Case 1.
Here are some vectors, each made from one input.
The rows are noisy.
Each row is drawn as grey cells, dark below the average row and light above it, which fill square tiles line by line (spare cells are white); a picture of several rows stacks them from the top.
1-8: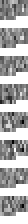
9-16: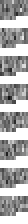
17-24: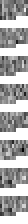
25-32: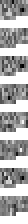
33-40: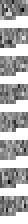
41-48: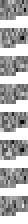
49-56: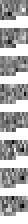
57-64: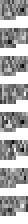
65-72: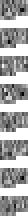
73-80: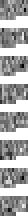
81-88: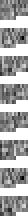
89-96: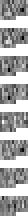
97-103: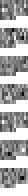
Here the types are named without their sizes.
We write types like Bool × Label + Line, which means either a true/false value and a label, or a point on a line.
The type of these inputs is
(Bool × Bool × Bool + Unit) × (Tree + Unit).
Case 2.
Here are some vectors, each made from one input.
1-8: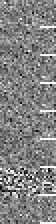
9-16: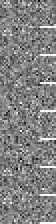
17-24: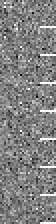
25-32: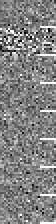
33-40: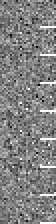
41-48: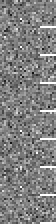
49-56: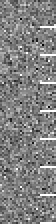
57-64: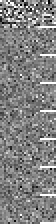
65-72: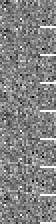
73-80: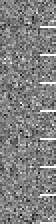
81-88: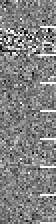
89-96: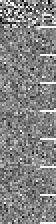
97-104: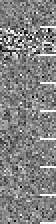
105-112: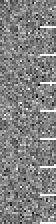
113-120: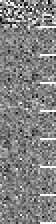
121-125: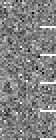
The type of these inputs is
List2(Line15).
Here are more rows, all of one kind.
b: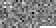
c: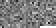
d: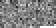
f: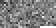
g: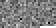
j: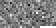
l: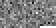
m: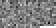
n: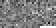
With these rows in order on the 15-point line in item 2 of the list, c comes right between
f and g.
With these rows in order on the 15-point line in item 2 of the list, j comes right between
g and m.
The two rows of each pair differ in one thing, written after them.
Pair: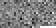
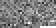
the place on the 15-point line in item 2 of the list
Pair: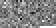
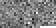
the place on the 15-point line in item 1 of the list
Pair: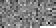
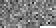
the place on the 15-point line in item 1 of the list
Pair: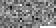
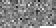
the place on the 15-point line in item 1 of the list
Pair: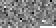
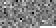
the place on the 15-point line in item 1 of the list
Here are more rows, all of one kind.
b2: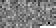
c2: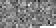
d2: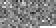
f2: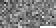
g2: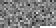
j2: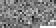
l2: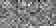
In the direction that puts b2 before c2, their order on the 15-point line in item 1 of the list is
j2, g2, f2, b2, c2, l2, d2.
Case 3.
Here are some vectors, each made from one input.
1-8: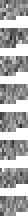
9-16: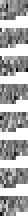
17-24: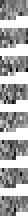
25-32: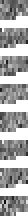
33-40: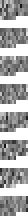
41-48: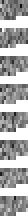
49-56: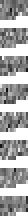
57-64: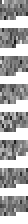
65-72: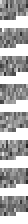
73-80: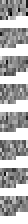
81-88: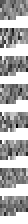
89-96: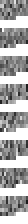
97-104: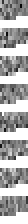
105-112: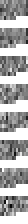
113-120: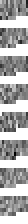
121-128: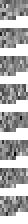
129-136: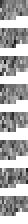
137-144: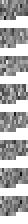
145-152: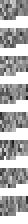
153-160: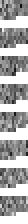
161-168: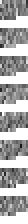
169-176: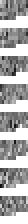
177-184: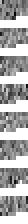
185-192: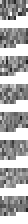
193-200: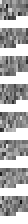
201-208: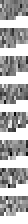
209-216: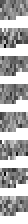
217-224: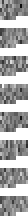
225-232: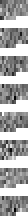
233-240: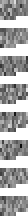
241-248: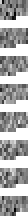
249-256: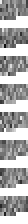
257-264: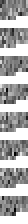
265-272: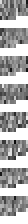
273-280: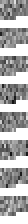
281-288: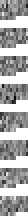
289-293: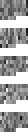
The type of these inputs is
Line15 + Tree9.
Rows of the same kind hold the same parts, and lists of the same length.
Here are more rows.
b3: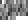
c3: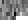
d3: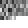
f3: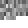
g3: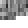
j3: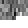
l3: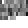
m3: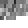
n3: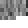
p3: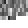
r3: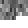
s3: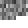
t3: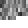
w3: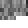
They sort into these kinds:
b3, c3, g3, j3, l3, n3, r3, w3
d3, f3, m3, p3, s3, t3

